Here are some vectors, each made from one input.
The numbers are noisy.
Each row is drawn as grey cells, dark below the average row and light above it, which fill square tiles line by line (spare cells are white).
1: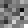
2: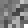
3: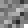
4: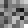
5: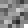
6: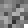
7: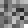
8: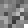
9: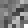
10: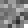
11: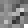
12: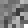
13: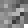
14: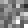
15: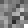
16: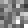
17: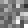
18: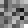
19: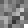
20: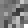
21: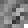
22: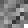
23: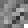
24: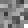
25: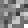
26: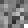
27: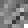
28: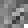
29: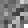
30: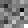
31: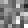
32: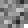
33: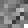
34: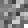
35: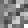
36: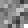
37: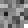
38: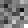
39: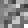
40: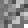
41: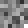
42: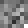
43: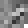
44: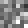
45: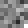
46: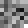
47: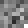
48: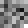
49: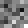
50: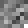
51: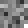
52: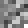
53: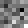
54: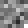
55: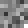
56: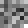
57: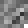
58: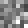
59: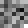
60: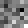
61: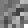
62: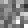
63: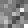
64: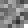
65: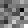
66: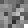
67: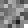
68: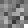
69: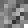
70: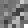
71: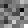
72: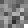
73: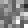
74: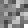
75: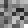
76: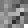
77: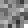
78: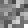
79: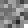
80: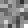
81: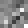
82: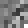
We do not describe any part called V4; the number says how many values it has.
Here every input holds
either a point on a 5-point line, or a true/false value and a value of V4.
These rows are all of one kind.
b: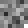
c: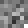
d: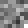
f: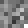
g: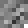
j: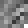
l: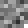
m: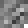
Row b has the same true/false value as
d and l.
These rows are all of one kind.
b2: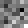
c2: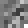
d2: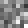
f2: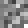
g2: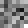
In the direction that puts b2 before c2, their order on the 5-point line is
g2, b2, c2, f2, d2.
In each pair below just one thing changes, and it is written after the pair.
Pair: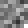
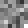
the value of V4
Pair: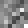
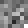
the value of V4
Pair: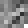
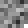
the true/false value
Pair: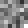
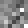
the true/false value
